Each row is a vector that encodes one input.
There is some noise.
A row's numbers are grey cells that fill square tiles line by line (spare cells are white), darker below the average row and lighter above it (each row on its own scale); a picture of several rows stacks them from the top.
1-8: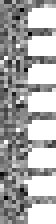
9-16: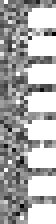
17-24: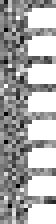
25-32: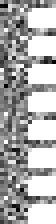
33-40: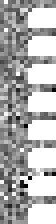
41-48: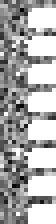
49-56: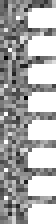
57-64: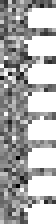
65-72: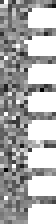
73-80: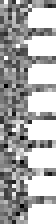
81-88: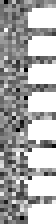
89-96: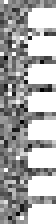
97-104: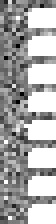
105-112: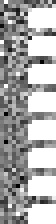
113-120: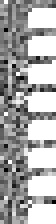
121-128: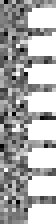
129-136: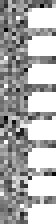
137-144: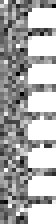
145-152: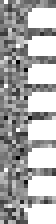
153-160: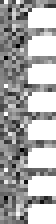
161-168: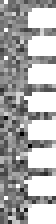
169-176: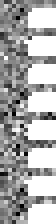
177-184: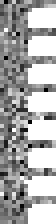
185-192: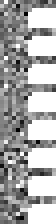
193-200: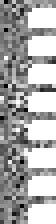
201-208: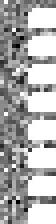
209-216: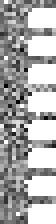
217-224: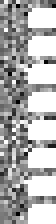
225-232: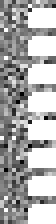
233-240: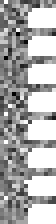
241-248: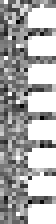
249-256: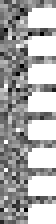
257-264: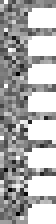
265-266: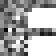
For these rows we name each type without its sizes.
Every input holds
a point on a line and a true/false value.
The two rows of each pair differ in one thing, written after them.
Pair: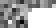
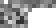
the place on the line
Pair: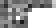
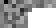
the true/false value
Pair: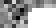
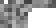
the true/false value
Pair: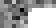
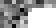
the place on the line
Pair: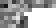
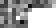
the place on the line
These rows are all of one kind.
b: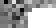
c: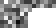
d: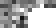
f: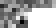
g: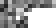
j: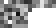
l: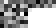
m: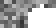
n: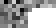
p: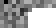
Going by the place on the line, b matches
d, m and n.
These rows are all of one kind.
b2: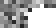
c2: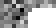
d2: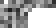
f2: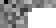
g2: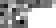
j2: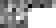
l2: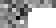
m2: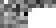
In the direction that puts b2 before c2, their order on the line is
j2, f2, g2, b2, c2, d2, l2, m2.
